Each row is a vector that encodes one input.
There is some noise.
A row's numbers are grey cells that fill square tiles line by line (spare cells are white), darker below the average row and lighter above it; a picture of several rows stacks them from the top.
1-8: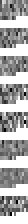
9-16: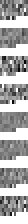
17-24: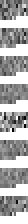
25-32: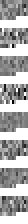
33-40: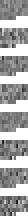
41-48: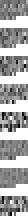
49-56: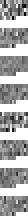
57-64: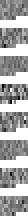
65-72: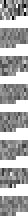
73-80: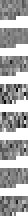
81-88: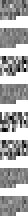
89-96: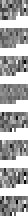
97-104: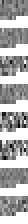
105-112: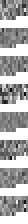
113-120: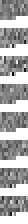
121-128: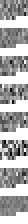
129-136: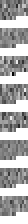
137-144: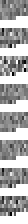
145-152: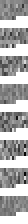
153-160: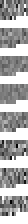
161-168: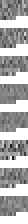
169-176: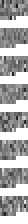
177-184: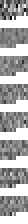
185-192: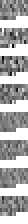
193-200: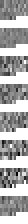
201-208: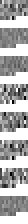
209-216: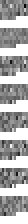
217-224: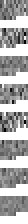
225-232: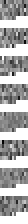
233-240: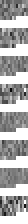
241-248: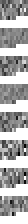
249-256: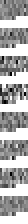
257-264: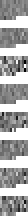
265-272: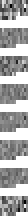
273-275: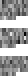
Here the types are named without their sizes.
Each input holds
a list of points on a line.
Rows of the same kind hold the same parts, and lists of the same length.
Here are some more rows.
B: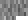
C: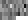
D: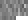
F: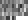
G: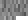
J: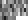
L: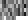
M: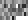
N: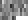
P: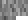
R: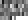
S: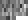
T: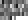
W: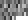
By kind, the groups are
B, G, L, R, T
C, J, M, P
D, N, W
F, S

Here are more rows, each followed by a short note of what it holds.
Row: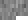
a list of two items
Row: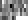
a list of three items
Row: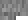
a list of three items
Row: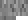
a list of two items
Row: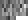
the empty list
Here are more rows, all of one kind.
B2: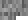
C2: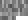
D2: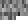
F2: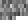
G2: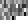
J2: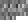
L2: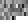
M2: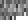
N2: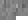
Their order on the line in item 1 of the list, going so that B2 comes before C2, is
D2, G2, L2, B2, M2, N2, C2, J2, F2.
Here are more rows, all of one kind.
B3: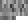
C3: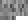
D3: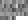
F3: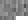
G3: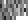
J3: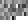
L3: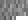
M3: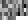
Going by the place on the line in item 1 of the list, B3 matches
C3 and M3.
